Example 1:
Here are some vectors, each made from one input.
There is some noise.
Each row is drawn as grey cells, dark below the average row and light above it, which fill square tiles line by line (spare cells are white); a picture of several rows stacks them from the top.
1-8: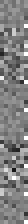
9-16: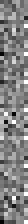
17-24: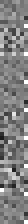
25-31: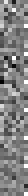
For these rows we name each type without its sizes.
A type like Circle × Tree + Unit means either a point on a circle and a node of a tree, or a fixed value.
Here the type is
Line.
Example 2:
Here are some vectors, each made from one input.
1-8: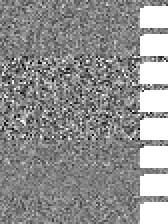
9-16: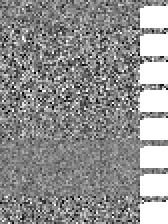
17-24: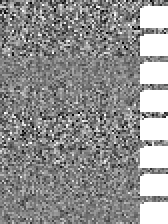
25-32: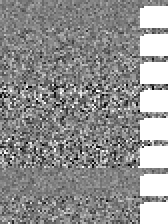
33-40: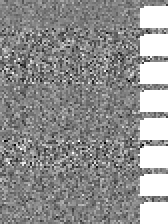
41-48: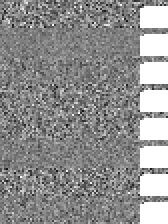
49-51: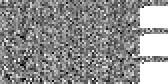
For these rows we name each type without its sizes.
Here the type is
Line.
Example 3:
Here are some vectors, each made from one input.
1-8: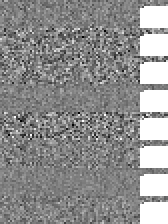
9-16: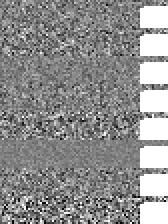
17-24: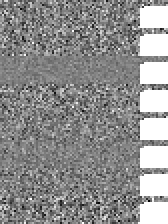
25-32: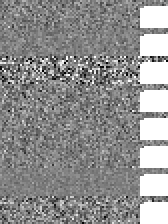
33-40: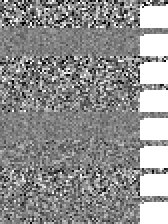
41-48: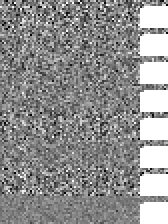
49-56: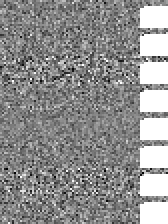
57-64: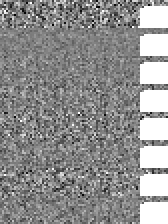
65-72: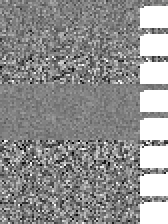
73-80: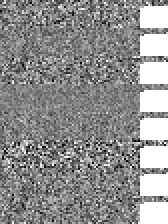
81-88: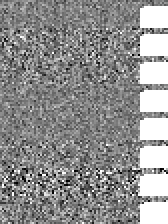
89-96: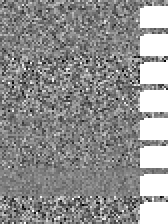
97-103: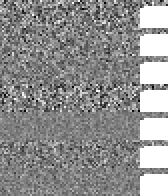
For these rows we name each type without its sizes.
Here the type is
Line.
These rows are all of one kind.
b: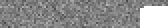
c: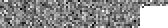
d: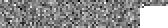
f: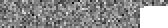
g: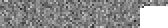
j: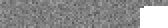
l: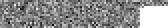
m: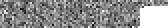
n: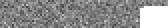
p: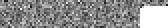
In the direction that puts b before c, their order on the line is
n, l, f, p, d, j, b, g, m, c.
